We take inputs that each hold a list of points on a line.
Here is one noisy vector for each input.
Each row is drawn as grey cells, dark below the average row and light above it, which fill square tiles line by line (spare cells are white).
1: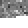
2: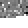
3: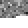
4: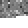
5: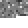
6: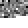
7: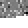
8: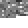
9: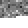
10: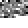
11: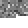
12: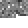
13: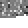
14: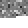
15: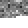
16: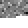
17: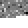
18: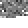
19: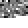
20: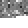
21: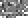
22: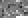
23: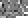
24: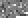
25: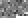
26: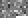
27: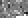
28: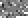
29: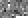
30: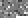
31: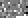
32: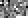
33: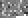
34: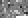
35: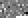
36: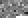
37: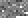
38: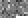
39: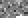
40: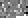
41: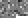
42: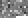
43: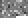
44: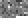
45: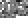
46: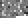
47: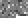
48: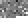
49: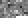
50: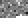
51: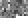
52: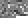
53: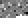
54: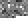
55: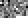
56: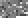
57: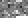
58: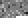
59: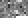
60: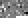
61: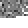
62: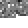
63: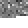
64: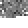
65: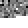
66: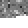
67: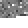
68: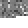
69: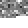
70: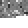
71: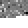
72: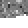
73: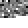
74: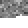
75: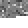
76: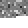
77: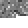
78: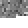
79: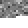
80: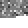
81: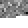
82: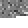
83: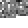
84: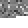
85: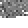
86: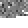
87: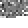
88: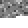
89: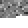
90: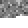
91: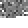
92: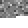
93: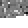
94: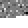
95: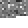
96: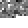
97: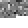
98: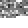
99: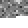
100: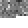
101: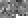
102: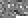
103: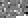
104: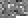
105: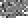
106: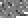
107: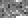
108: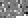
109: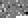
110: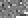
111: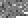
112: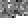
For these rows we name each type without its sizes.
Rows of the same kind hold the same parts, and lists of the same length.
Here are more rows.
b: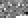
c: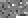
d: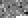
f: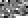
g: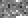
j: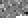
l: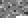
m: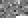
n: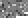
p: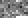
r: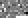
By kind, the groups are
b, d, g, j, l, m, p, r
c, n
f

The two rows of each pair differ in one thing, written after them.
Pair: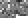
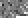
the place on the line in item 2 of the list
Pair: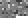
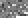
the place on the line in item 2 of the list
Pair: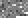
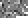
the place on the line in item 1 of the list
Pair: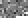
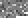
the place on the line in item 2 of the list
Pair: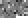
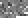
the place on the line in item 2 of the list
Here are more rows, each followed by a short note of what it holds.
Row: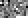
the empty list
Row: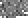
a list of two items
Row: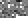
a list of two items
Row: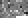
a list of one item
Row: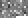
a list of one item
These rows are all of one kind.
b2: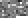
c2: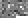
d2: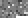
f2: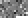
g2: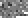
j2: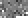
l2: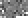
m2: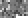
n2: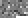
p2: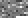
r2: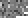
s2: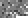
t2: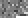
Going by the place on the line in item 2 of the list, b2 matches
c2, d2, n2 and s2.
